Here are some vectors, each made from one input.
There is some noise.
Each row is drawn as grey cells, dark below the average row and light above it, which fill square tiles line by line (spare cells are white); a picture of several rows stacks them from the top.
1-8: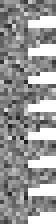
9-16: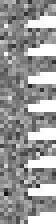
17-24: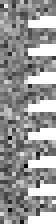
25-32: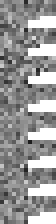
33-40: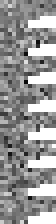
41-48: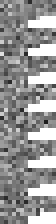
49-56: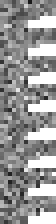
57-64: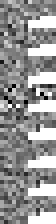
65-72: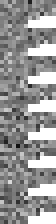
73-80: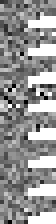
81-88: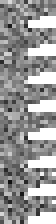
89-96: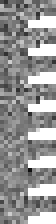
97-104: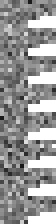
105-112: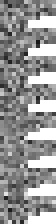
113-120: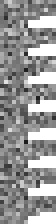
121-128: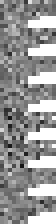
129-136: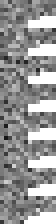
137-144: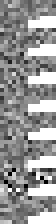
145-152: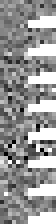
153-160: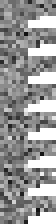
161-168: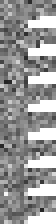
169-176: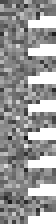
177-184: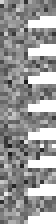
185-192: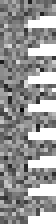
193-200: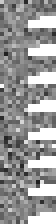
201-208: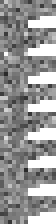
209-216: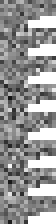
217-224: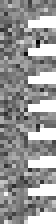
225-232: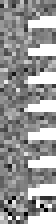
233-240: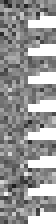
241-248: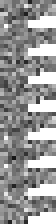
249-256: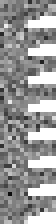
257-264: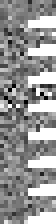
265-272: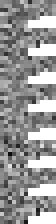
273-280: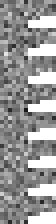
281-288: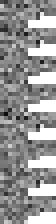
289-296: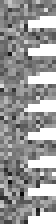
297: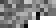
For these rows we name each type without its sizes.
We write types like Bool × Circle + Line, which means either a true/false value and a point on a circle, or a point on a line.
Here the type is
List(Line).
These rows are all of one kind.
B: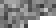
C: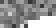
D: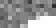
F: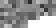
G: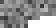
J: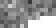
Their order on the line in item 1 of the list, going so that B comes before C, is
B, G, J, C, D, F.
